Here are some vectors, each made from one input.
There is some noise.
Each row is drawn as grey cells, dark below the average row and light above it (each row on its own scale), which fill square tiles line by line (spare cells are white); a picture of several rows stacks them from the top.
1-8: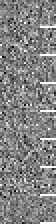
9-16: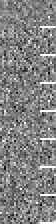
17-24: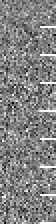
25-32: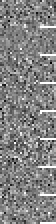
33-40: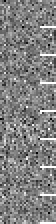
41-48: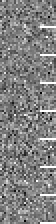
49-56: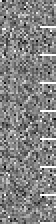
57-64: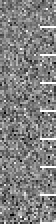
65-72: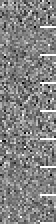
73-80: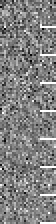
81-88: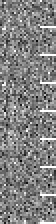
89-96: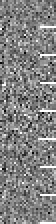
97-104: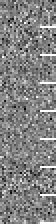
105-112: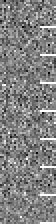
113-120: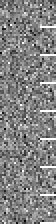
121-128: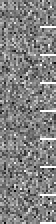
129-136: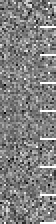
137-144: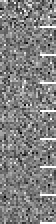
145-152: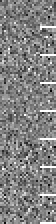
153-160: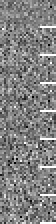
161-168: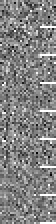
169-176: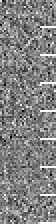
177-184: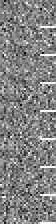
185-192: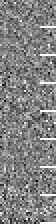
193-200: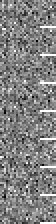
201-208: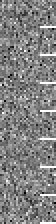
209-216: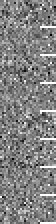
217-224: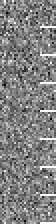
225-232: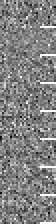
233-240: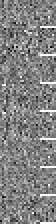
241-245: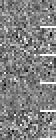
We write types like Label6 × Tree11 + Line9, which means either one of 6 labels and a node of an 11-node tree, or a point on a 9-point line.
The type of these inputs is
List2(Circle9).
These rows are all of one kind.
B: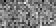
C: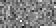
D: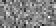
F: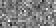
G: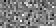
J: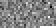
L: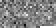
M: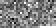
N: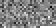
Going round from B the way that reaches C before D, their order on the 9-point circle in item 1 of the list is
B, C, D, L, N, F, J, M, G.
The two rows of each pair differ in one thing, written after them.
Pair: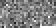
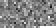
the place on the 9-point circle in item 1 of the list
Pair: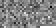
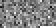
the place on the 9-point circle in item 2 of the list
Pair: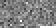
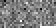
the place on the 9-point circle in item 1 of the list
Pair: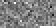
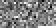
the place on the 9-point circle in item 2 of the list
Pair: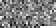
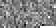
the place on the 9-point circle in item 2 of the list
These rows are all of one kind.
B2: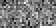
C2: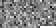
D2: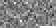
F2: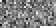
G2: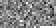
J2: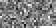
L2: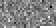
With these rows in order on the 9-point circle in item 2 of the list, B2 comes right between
F2 and J2.
